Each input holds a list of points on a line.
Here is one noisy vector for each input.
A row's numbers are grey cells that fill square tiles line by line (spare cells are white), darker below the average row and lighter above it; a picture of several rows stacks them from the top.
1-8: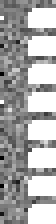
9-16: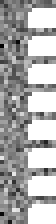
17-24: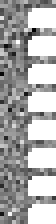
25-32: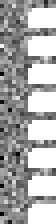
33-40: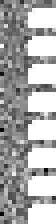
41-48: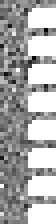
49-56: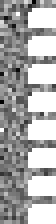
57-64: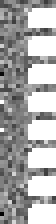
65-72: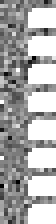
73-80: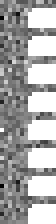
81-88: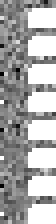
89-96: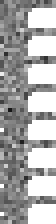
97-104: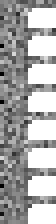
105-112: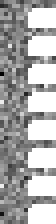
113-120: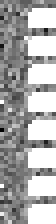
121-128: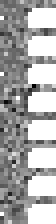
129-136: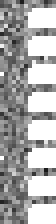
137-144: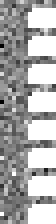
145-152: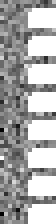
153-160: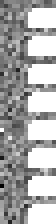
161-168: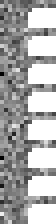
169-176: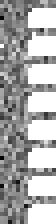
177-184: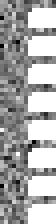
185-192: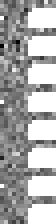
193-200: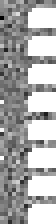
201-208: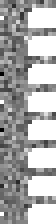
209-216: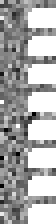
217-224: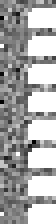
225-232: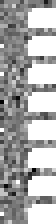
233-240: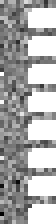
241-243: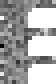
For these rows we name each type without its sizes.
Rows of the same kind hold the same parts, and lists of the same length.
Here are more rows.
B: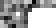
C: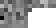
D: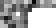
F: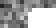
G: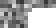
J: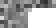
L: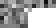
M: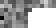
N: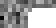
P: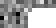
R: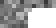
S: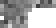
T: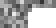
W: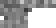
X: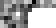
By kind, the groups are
B, D, X
C, M, N, P
F, G, L, R
J, S, T, W

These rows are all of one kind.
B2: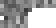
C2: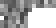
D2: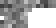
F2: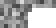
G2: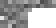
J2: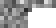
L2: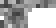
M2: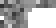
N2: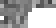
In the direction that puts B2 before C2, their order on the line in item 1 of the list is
L2, M2, D2, G2, N2, B2, C2, J2, F2.
